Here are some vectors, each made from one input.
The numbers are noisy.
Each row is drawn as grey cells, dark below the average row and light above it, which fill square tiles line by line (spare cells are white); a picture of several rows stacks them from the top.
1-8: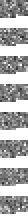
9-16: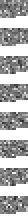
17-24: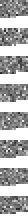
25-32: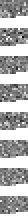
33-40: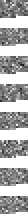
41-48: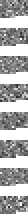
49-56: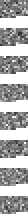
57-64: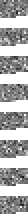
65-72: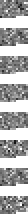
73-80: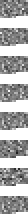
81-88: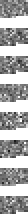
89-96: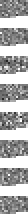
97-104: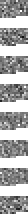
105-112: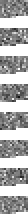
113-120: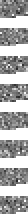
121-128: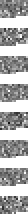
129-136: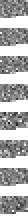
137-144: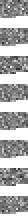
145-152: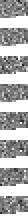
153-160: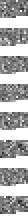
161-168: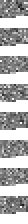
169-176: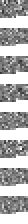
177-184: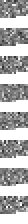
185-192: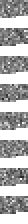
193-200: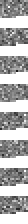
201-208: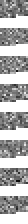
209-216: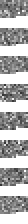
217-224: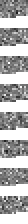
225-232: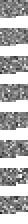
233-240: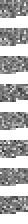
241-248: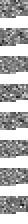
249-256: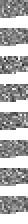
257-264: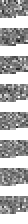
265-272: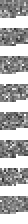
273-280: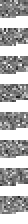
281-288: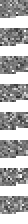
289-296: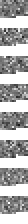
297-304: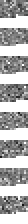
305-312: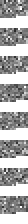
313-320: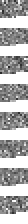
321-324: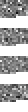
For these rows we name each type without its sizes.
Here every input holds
either a point on a line, or a node of a tree.
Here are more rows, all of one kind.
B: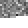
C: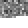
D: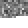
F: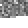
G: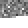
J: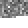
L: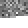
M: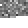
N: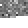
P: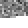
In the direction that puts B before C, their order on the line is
L, N, M, F, B, P, C, D, G, J.
